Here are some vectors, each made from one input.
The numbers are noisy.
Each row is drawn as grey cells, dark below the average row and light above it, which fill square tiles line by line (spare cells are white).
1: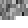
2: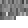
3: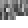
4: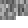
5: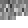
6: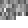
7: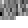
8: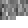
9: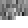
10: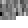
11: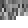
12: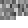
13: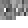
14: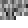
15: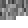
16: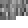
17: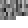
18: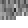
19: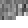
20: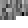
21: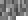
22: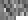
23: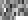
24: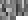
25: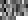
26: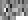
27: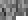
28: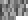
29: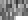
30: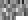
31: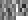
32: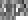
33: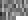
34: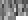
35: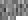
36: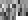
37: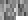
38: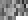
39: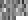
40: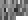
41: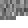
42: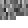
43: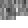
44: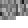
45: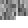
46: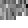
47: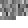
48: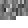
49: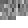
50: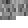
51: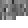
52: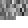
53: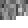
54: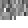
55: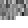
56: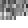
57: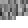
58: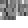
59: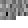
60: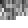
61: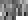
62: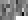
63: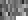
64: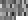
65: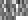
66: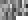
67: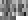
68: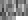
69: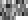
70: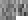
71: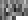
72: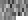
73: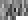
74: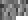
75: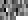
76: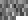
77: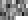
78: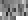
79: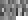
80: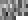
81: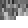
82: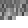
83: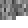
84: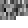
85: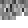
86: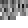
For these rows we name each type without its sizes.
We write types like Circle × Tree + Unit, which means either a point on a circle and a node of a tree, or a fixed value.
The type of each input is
(Label + Line) × Line.
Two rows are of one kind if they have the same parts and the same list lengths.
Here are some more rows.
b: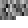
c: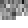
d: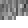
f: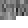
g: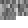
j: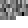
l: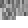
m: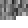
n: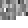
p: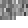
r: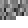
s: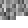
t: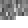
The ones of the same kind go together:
b, d, f, j, m, r, t
c, g, l, n, p, s

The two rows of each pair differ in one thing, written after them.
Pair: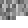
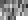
the place on the line
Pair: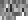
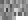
the place on the line
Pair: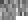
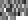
the label
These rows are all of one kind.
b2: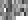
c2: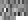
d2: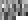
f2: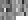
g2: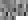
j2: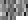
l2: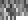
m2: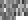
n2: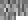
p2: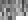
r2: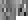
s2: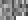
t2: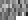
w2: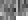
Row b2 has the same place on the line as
f2, m2 and p2.
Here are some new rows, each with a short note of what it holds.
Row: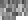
a label and a point on a line
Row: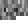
a point on each of two lines
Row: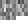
a label and a point on a line
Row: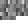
a point on each of two lines
